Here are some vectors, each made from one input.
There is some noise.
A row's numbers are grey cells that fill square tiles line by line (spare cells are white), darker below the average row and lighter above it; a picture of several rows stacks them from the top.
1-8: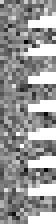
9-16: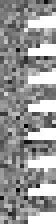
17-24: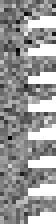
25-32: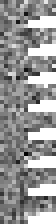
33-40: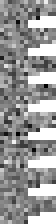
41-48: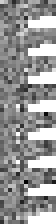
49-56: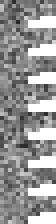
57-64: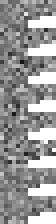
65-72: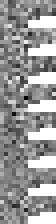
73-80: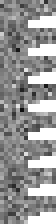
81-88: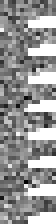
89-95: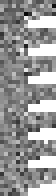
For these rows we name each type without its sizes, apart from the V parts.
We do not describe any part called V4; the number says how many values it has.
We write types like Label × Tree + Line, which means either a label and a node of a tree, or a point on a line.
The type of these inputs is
Line × (Line + V4).
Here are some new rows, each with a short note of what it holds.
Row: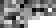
a point on each of two lines
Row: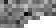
a point on each of two lines
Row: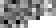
a point on each of two lines
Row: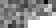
a point on each of two lines
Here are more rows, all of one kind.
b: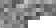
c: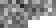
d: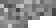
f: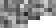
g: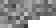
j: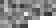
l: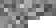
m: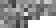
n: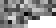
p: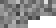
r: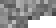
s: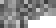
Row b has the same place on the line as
g, l and m.
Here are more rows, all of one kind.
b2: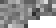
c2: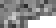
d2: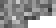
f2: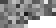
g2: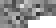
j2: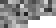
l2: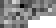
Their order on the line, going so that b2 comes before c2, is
f2, j2, b2, g2, d2, c2, l2.
